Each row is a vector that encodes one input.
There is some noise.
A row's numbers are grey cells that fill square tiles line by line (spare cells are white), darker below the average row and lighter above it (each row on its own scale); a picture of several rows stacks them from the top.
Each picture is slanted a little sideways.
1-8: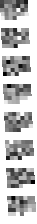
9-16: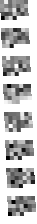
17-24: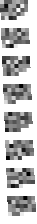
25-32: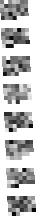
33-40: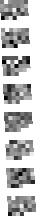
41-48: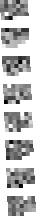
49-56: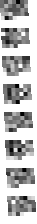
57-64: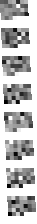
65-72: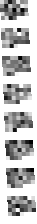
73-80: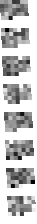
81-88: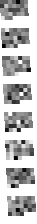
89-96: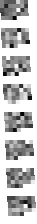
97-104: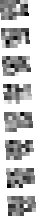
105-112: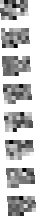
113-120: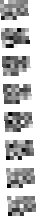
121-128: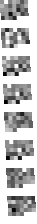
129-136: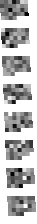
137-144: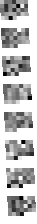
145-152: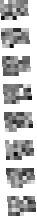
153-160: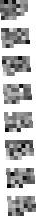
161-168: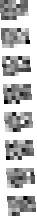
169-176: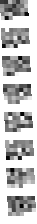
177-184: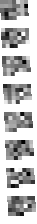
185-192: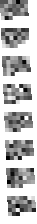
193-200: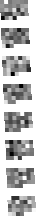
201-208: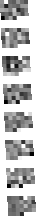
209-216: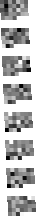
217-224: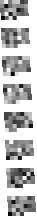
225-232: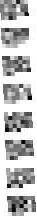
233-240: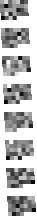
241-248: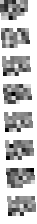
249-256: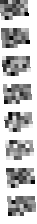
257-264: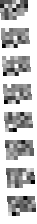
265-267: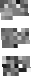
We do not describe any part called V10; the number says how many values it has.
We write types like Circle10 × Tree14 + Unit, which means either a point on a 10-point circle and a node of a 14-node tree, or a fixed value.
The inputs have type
Bool × Line7 + (Circle6 + Label12) × V10.
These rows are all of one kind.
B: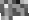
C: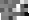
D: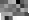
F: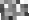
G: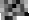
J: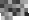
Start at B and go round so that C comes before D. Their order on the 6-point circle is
B, F, C, D, G, J.
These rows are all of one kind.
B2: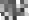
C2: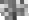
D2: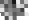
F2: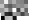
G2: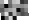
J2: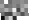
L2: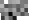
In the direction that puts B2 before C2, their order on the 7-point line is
G2, B2, D2, J2, F2, L2, C2.
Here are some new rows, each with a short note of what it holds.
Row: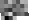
a point on a 6-point circle and a value of V10
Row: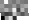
a point on a 7-point line and a true/false value
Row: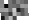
a point on a 7-point line and a true/false value
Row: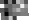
one of 12 labels and a value of V10
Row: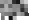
a point on a 6-point circle and a value of V10
